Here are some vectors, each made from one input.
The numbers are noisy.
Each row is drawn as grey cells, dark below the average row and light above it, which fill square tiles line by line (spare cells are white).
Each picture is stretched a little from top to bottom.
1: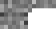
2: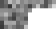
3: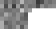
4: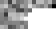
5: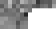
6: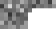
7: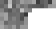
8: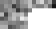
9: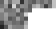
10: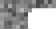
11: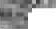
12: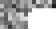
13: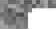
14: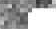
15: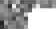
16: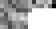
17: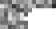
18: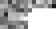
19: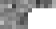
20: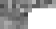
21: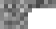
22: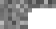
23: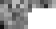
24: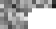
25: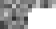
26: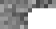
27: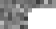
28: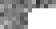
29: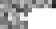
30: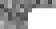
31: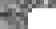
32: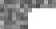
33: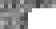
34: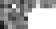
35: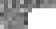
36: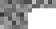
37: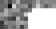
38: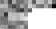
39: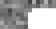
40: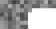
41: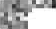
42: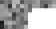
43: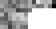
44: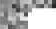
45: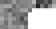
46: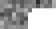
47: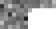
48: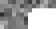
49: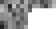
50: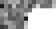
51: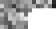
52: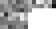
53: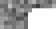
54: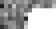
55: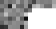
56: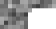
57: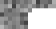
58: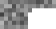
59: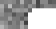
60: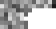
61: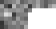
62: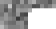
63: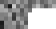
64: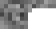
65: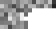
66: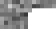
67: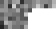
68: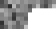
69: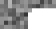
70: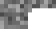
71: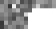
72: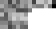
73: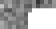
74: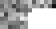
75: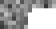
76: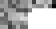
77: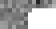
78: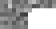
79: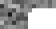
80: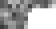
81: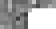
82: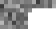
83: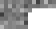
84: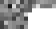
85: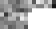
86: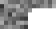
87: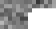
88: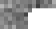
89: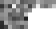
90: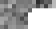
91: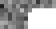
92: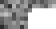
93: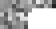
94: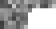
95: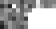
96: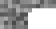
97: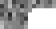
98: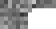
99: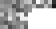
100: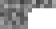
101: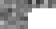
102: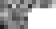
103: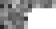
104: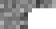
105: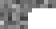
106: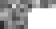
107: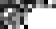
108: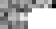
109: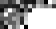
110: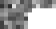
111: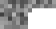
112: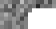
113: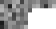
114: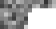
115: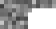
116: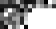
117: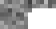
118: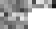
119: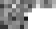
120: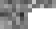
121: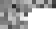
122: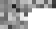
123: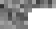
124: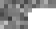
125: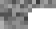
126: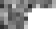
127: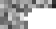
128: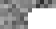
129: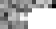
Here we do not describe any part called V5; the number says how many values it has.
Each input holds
a list of up to three items, each a true/false value and a value of V5.
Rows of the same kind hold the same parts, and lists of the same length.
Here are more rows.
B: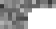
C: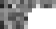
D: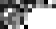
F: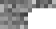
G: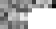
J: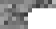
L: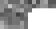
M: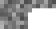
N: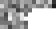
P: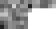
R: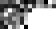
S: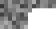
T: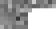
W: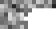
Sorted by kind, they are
B, F, J, L, M, S, T
C, P
D, R
G, N, W

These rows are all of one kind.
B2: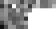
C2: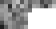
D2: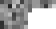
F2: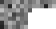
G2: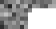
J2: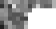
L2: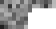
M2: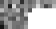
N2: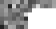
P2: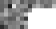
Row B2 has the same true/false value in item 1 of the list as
J2, M2, N2 and P2.
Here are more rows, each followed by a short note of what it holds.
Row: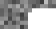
a list of three items
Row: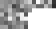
a list of one item
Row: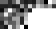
the empty list
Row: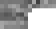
a list of three items
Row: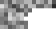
a list of one item
